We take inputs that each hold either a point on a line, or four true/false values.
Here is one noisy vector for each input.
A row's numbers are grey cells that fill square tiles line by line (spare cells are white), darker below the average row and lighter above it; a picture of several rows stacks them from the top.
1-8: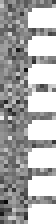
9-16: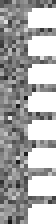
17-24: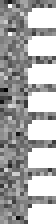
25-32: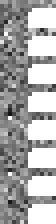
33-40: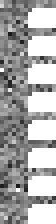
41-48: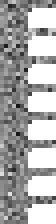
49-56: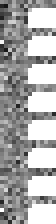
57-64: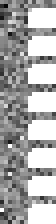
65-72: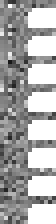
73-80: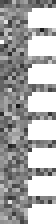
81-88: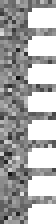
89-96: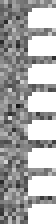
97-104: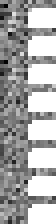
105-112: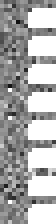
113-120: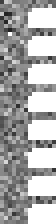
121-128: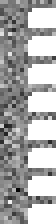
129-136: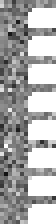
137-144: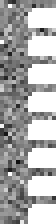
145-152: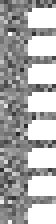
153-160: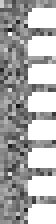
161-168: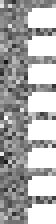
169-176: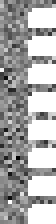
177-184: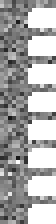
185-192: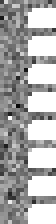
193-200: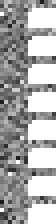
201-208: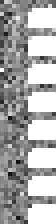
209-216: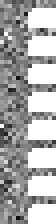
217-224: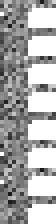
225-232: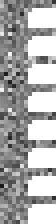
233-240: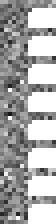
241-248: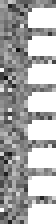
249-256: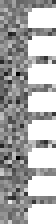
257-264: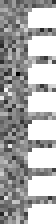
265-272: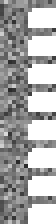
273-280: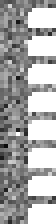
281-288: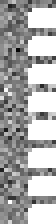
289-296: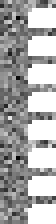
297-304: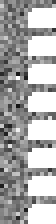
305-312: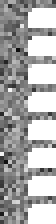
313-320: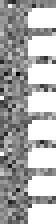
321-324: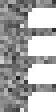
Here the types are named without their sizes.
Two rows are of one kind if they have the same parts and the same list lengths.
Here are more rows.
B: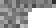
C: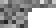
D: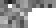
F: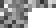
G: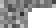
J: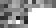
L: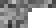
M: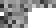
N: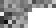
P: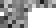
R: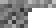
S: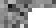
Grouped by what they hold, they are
B, D, G, L, S
C, F, J, M, N, P, R

